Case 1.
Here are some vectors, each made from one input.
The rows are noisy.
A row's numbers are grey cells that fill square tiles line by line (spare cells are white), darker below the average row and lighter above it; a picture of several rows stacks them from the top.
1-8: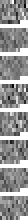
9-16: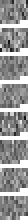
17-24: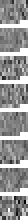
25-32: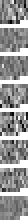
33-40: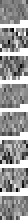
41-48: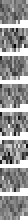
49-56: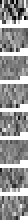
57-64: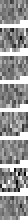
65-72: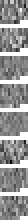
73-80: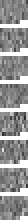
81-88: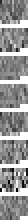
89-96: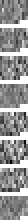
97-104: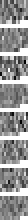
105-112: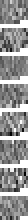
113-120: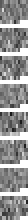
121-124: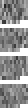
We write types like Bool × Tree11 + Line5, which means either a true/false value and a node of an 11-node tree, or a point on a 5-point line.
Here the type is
Tree12.
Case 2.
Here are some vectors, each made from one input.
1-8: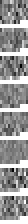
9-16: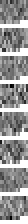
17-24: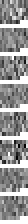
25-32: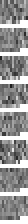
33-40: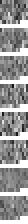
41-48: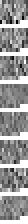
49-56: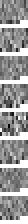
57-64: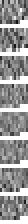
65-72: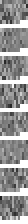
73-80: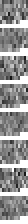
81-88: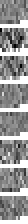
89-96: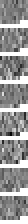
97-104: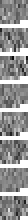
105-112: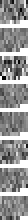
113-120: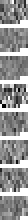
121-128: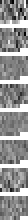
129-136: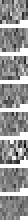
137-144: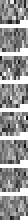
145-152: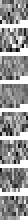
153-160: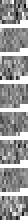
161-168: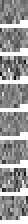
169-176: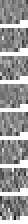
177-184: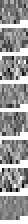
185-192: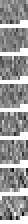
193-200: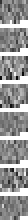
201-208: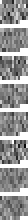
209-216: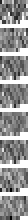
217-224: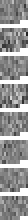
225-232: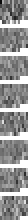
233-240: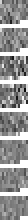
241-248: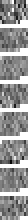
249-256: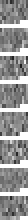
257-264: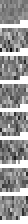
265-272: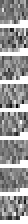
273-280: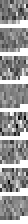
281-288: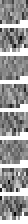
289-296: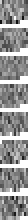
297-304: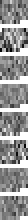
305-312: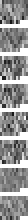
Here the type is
Tree12.
